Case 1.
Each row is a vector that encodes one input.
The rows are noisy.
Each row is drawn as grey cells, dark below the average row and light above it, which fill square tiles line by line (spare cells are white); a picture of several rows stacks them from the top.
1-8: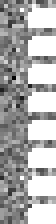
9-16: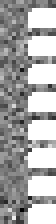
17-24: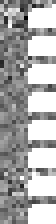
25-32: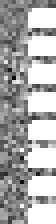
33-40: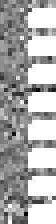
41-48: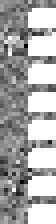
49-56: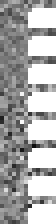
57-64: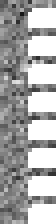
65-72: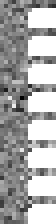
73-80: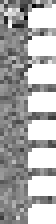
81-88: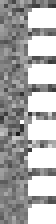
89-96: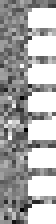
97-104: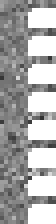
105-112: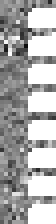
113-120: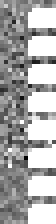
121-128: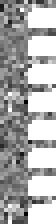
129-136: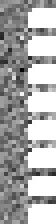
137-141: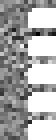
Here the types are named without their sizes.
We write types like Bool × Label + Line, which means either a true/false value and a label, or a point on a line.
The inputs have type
Bool × Bool × Bool + Unit.
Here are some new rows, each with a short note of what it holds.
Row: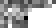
a fixed value
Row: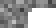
three true/false values
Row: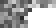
three true/false values
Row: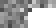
three true/false values
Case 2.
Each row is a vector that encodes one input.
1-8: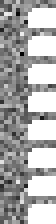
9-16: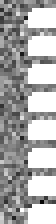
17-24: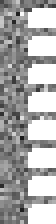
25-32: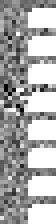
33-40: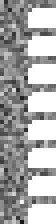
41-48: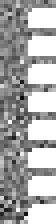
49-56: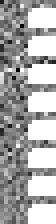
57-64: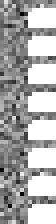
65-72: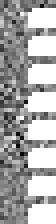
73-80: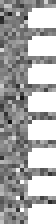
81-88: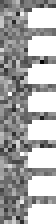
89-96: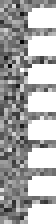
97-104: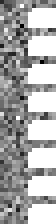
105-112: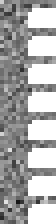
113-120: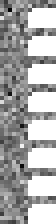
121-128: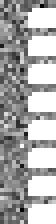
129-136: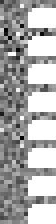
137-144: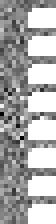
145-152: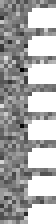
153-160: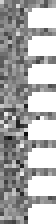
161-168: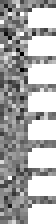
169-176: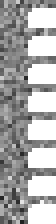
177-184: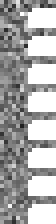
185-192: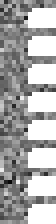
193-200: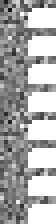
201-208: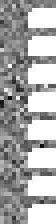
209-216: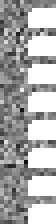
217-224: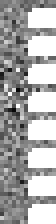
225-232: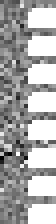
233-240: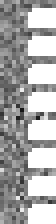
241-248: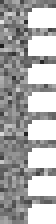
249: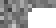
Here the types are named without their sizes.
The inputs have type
Line.
